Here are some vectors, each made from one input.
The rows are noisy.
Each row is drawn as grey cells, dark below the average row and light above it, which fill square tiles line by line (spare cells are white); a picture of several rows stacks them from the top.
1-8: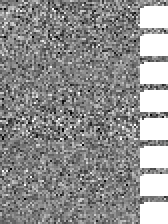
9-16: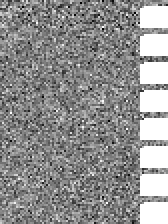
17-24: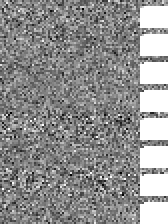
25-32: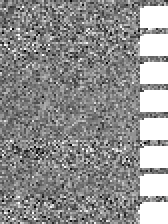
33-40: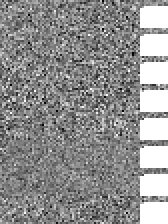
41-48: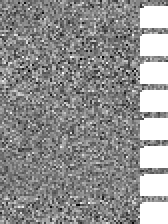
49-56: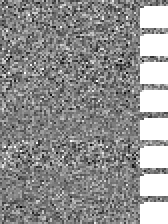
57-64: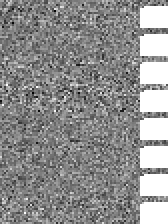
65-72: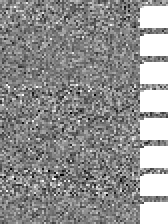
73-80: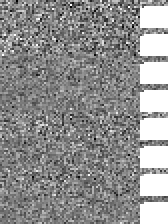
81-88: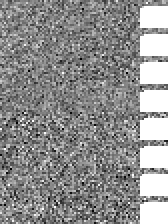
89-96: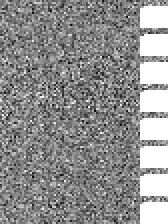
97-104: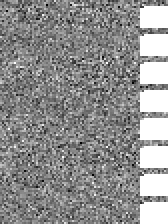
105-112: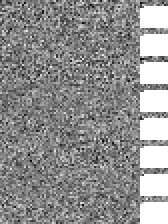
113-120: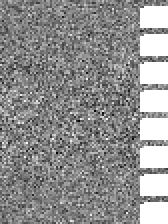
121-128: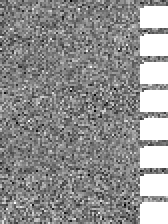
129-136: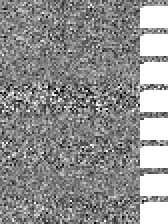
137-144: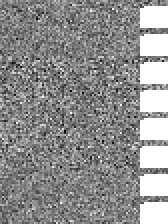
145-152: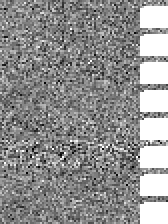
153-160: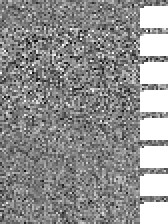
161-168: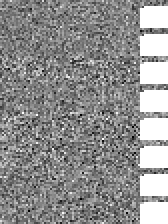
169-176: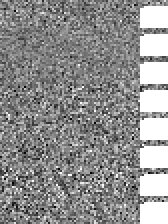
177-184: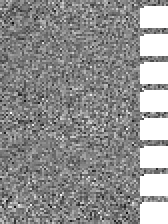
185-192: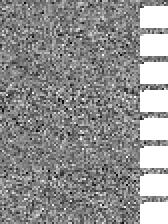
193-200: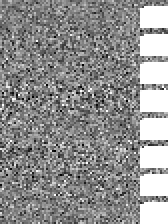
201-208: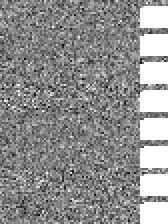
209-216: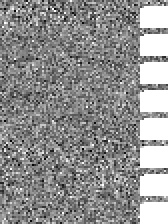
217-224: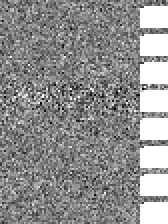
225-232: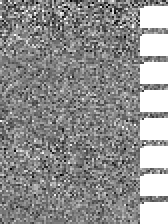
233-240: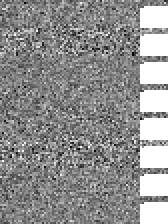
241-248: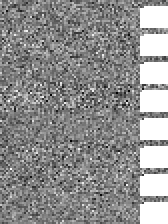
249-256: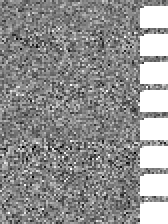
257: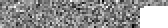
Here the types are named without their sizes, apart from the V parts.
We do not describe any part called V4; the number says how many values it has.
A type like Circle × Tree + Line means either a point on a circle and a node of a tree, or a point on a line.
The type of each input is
(Label + Tree) × V4 + List(Line).
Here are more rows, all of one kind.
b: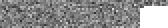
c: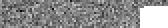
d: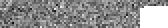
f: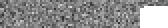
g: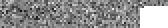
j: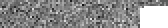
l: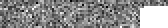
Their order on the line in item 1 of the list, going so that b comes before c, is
b, g, c, d, l, j, f.
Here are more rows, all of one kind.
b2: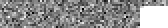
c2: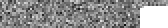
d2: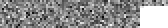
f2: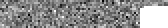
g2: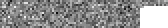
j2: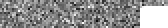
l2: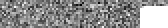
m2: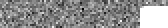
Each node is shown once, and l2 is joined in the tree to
m2.
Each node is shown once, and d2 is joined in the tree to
g2.
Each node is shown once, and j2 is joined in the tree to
c2 and f2.
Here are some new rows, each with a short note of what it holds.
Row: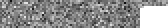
a node of a tree and a value of V4
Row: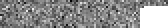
a list of one item
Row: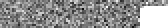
a node of a tree and a value of V4
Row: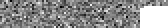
a label and a value of V4
